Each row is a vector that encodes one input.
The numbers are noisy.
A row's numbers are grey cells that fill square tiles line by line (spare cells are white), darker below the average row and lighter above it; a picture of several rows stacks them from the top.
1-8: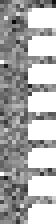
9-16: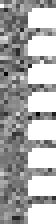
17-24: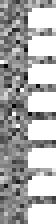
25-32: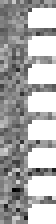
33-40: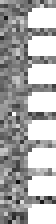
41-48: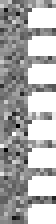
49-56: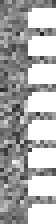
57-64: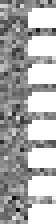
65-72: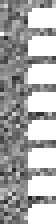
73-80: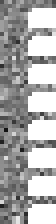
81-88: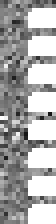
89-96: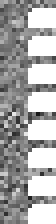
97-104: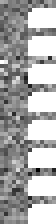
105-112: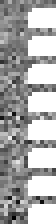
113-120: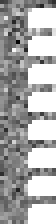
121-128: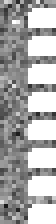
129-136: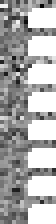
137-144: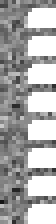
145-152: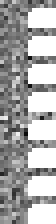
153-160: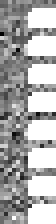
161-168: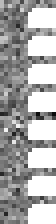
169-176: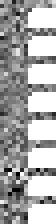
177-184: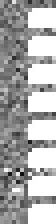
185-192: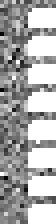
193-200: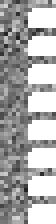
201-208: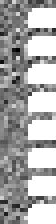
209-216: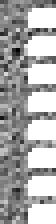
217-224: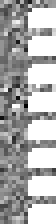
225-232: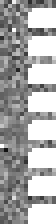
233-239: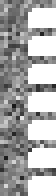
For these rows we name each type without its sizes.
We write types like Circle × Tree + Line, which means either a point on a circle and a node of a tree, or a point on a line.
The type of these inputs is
Circle + Label + Tree.
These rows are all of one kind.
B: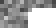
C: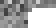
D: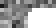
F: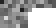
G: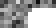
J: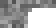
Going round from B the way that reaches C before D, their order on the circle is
B, C, J, D, G, F.
